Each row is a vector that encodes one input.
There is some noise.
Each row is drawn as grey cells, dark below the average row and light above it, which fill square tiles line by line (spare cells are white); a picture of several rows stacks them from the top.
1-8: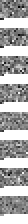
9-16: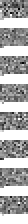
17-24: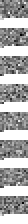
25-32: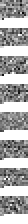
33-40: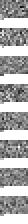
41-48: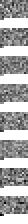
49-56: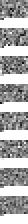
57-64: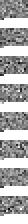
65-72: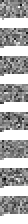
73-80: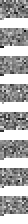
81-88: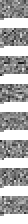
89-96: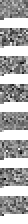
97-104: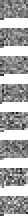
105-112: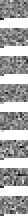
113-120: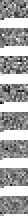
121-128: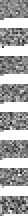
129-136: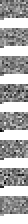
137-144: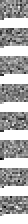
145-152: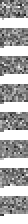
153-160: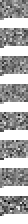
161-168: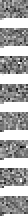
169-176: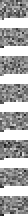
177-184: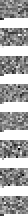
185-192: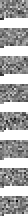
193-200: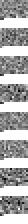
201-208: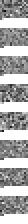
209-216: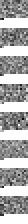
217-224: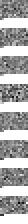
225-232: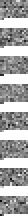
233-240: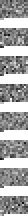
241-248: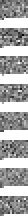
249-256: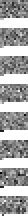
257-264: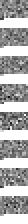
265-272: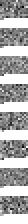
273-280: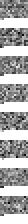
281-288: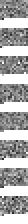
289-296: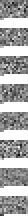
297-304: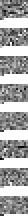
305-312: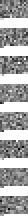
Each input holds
a point on a 12-point line, together with either a point on a 6-point circle and a true/false value, or a fixed value.
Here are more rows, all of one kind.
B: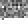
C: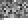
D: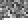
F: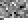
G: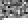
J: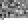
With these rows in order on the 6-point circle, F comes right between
B and J.
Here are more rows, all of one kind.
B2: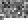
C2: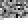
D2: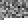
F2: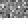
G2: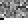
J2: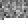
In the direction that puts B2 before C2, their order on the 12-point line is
D2, G2, J2, F2, B2, C2.
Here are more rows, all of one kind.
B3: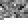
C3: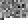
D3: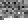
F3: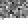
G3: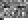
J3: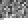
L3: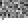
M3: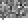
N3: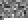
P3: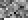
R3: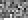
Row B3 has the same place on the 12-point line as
J3, L3, M3 and R3.
